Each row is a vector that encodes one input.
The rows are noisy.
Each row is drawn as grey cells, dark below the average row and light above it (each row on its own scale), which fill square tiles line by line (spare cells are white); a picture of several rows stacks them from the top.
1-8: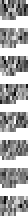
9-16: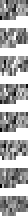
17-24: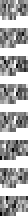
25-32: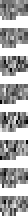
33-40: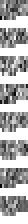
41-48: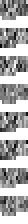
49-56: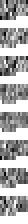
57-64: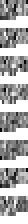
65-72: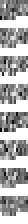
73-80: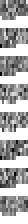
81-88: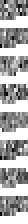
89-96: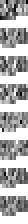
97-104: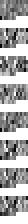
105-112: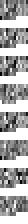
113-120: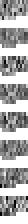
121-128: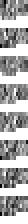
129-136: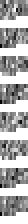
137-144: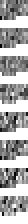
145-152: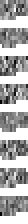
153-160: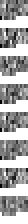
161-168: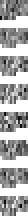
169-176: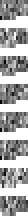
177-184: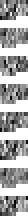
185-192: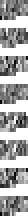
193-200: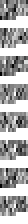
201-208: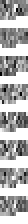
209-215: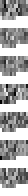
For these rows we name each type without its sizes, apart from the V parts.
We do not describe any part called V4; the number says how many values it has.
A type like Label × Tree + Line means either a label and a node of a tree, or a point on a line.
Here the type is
List(Bool × V4).
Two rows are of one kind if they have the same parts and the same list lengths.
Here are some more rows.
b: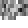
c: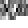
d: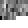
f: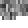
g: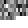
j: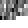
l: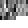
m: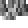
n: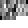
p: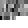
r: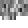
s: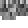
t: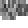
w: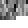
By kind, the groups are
b, c, f, m, r, s, t
d, j, l, n, p, w
g

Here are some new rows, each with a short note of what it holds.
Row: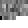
a list of one item
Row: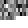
the empty list
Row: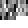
a list of one item
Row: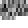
a list of two items
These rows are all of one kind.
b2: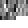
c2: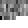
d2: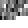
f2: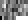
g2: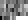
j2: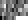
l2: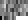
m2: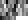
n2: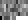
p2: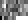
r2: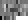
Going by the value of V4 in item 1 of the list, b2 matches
f2, l2 and p2.
